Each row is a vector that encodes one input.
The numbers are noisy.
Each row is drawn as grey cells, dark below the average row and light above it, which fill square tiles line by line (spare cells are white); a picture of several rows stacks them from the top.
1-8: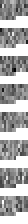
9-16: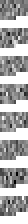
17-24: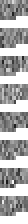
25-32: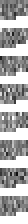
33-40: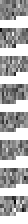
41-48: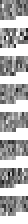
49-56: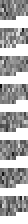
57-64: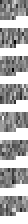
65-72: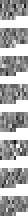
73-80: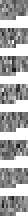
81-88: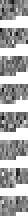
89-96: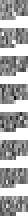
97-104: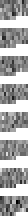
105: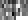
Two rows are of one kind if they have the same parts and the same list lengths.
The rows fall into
2 kinds.
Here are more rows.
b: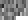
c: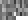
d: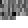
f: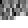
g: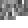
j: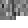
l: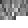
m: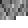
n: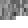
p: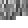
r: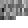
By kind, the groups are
b, c, n, p
d, f, g, j, l, m, r

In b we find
a point on a 6-point circle and a point on an 8-point circle.
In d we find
a point on each of two 6-point circles and a point on an 8-point circle.
